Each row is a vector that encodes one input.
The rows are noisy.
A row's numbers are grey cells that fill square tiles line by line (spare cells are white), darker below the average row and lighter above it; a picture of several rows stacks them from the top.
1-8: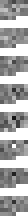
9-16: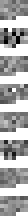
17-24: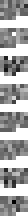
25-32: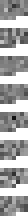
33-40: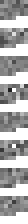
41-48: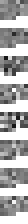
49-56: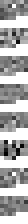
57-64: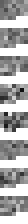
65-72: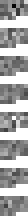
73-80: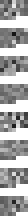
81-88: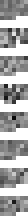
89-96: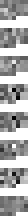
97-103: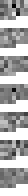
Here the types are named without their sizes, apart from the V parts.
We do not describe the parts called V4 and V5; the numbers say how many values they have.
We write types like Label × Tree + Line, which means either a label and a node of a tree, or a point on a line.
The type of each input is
(Bool × Bool × Bool × Bool × V4 × V5 + Unit) × Line × Line.
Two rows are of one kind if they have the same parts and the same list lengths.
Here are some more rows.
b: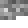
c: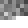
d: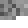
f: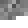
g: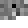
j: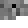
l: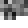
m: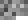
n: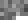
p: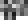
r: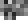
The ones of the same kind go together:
b, c, d, f, g, j, m, n
l, p, r

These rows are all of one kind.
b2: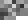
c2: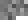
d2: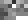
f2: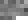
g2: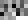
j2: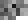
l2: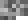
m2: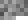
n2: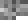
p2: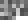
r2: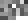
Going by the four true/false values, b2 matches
d2, f2 and p2.
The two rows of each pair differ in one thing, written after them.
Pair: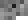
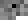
the place on one of the two lines
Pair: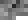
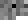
the value of V4
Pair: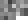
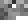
the value of V5
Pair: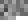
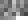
the value of V4
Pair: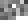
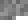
the value of V5
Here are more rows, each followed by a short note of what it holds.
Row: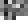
a point on each of two lines
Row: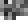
a point on each of two lines
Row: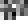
a point on each of two lines
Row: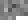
a point on each of two lines, four true/false values, a value of V4 and a value of V5
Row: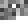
a point on each of two lines, four true/false values, a value of V4 and a value of V5
